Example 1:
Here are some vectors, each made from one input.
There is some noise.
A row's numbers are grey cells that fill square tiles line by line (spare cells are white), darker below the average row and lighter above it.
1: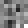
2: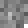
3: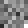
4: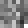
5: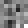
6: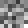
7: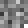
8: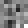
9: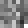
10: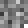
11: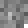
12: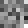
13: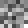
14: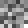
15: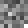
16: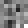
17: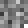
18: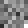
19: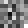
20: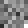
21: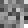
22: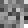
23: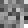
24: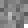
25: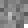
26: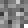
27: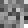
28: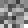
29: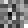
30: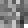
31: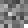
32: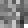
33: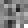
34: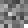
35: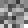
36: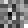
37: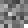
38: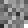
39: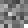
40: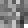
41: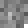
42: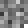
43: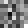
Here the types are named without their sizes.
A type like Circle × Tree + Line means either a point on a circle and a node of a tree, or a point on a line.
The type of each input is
Tree.
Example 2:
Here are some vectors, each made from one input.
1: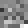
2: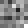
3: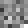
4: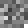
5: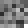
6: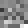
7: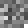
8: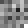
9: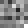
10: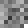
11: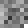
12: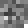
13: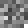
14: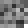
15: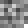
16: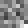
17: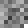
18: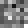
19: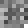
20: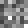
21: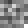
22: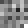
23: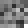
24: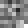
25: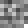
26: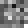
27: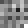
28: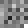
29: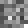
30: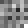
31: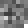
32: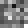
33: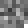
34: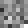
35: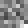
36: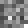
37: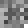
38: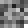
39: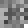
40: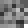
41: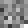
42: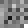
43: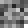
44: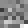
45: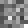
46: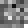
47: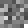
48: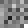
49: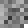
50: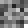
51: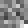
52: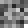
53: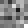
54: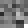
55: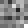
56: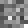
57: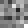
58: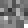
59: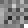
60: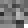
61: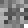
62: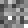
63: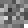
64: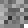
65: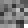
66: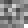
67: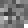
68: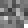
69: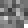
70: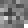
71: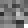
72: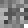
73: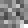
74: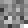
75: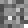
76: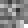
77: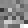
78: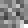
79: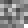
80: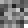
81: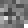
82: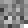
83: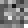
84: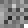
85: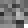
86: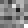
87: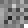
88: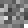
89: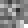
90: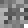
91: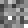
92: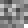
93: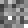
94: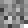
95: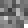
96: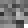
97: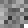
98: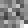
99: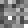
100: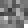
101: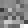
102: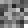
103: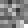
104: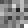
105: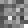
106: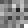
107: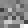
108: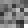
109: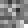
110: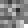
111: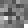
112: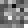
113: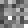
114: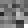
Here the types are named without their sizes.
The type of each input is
Circle.
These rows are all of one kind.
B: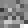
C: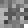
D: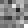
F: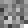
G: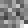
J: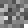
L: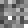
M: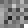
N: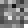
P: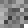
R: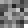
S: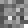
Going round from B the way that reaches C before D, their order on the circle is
B, F, S, L, N, R, J, C, P, M, D, G.
